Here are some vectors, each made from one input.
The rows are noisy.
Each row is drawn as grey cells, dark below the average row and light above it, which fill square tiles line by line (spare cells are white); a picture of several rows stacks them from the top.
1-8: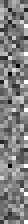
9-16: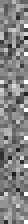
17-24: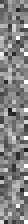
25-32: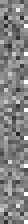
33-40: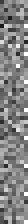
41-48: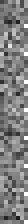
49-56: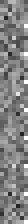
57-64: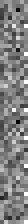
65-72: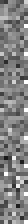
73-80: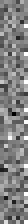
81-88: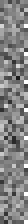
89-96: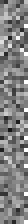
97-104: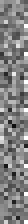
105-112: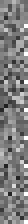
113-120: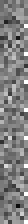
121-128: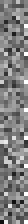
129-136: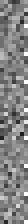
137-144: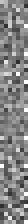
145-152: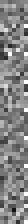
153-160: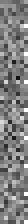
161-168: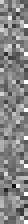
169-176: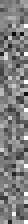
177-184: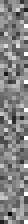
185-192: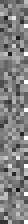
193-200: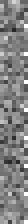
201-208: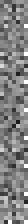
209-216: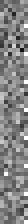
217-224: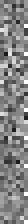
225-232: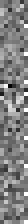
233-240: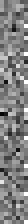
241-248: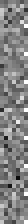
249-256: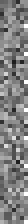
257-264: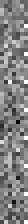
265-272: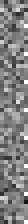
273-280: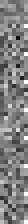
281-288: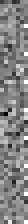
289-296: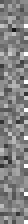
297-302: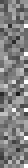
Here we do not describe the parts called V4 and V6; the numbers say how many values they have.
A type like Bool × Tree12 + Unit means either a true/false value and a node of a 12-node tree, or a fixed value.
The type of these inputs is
Bool × (Tree7 + V6) + V4.
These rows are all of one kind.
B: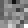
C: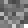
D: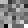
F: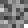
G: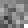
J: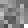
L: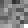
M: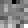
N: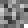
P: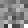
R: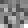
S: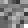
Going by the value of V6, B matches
F, L, M and P.
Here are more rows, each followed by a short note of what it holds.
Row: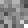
a node of a 7-node tree and a true/false value
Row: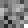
a true/false value and a value of V6
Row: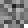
a value of V4
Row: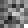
a value of V4
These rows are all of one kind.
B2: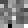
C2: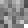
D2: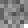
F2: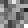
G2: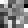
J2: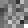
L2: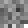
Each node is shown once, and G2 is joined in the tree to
D2.
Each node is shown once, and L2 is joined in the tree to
B2.
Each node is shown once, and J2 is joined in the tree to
B2, D2 and F2.
